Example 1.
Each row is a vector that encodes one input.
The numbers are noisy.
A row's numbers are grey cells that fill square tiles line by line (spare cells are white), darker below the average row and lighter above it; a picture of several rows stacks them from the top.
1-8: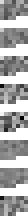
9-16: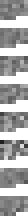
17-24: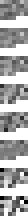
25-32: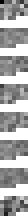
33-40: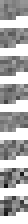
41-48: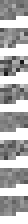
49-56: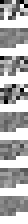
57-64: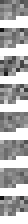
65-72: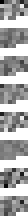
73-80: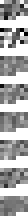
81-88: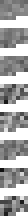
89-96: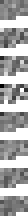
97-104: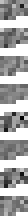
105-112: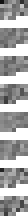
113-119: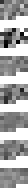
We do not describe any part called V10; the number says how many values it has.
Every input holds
a value of V10, together with either a point on a 9-point line, or a node of a 12-node tree.
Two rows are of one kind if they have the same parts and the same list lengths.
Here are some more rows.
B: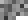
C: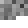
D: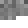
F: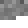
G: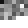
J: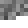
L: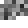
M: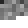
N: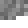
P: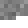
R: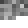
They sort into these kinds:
B, C, D, G, J, L, M, N, R
F, P

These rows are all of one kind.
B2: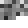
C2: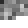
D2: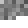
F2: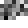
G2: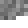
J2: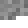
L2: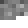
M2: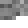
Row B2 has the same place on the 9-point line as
C2 and M2.
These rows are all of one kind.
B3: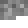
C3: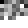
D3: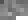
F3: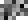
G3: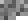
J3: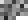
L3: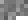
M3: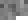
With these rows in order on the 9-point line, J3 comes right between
B3 and F3.
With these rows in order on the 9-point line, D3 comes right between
L3 and M3.
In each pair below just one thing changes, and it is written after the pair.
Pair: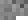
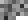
the place on the 9-point line
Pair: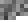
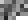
the place on the 9-point line
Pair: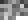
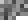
the value of V10
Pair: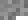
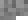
the value of V10
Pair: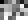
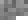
the value of V10
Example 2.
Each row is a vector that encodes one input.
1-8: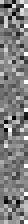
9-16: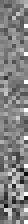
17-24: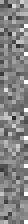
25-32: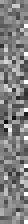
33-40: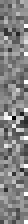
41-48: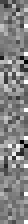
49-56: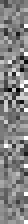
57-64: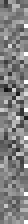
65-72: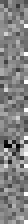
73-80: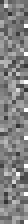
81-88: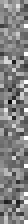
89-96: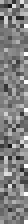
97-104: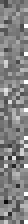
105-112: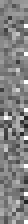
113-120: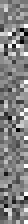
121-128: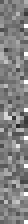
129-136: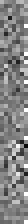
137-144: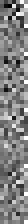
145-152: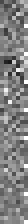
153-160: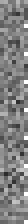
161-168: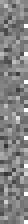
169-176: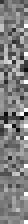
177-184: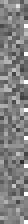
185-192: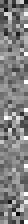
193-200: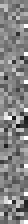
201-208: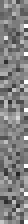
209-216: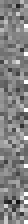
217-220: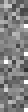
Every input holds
a list of up to three points on an 11-point line.
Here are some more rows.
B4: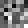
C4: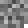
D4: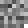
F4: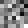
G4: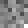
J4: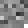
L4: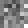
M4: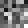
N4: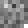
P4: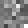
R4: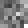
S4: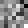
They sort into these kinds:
B4, M4
C4, D4, L4, P4, R4
F4, G4, J4, S4
N4

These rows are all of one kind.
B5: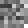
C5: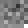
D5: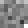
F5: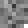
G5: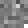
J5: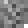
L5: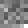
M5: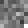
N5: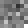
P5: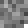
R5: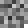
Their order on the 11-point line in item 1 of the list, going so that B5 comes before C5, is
M5, P5, F5, J5, D5, R5, G5, B5, N5, C5, L5.
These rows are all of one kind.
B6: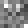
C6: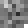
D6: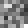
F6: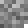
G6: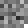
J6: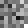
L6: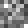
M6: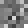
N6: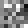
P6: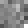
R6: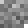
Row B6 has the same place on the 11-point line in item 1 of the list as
F6, N6, P6 and R6.
